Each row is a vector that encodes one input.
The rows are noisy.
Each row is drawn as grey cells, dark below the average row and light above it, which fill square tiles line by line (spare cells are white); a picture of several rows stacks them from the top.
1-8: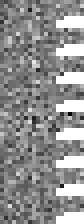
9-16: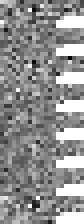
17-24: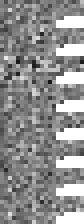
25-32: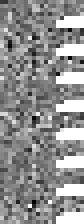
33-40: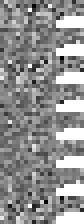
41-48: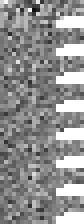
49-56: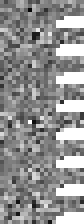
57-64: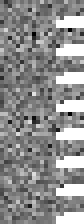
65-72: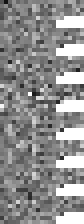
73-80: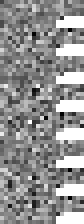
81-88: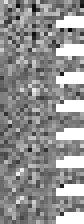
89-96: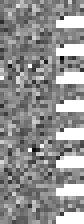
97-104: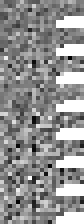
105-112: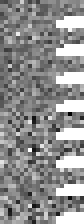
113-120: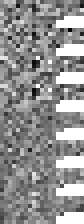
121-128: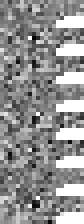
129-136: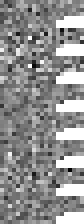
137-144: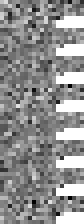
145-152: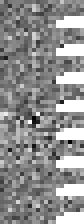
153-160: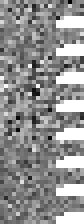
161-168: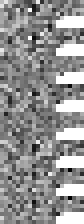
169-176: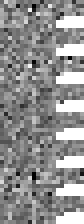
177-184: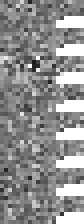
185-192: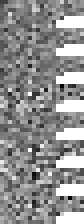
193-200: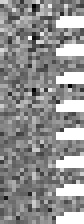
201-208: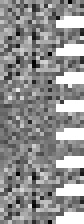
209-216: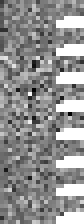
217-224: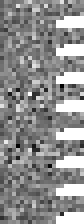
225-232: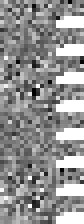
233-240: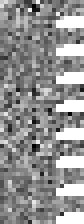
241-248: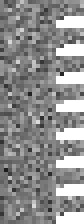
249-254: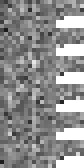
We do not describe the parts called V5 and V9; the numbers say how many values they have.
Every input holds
either one of 8 labels, or a true/false value, a value of V5 and a value of V9.
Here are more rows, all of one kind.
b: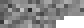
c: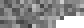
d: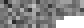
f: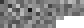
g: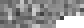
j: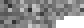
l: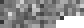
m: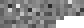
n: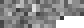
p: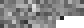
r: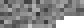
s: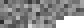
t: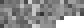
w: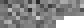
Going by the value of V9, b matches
g, j and l.
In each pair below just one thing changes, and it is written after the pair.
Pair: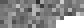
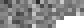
the value of V5
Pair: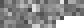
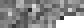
the value of V9
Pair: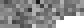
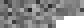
the true/false value
